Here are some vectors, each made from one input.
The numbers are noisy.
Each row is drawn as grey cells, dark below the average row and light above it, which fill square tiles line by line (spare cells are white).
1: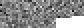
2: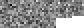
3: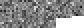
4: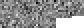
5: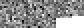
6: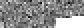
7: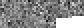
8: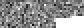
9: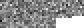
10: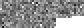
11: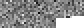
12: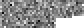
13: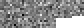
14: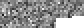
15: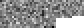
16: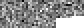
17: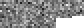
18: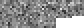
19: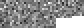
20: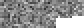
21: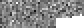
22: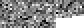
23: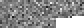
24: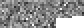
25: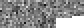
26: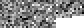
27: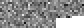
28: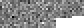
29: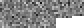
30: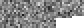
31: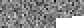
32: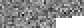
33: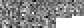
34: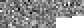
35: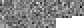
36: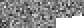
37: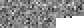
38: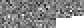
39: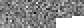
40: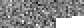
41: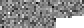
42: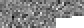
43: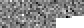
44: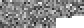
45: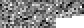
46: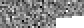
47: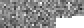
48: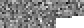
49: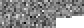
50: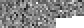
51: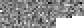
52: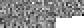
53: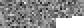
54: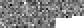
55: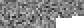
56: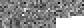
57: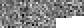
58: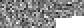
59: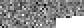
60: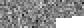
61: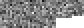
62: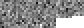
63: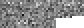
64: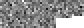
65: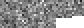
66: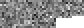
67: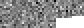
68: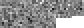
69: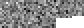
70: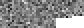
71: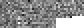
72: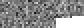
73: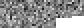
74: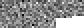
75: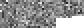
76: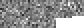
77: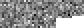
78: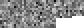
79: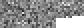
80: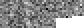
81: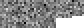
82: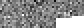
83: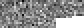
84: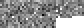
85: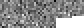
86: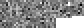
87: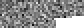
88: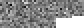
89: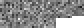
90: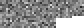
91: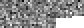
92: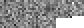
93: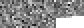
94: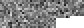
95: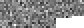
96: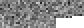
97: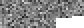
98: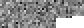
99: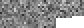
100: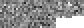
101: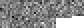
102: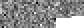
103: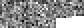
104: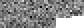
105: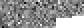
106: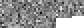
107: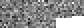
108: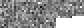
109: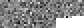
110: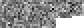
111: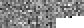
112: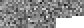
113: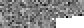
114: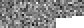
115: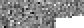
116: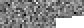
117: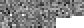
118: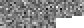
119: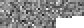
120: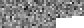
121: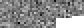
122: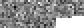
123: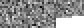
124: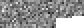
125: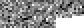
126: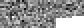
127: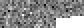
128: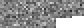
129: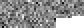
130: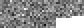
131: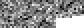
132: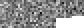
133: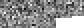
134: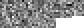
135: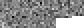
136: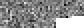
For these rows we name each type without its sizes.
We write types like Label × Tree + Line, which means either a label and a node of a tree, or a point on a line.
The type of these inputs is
List(Circle).
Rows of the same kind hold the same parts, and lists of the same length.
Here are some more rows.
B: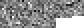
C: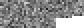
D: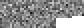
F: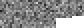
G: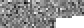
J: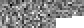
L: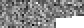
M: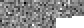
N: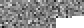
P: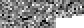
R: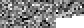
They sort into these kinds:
B, J, L
C, F
D, G, M, N
P, R

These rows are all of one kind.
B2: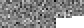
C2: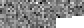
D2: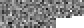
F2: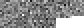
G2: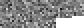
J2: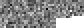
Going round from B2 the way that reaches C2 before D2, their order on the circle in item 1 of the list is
B2, C2, G2, J2, D2, F2.
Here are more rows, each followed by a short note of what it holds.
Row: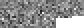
a list of three items
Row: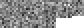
a list of three items
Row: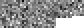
a list of one item
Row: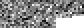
the empty list
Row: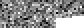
the empty list
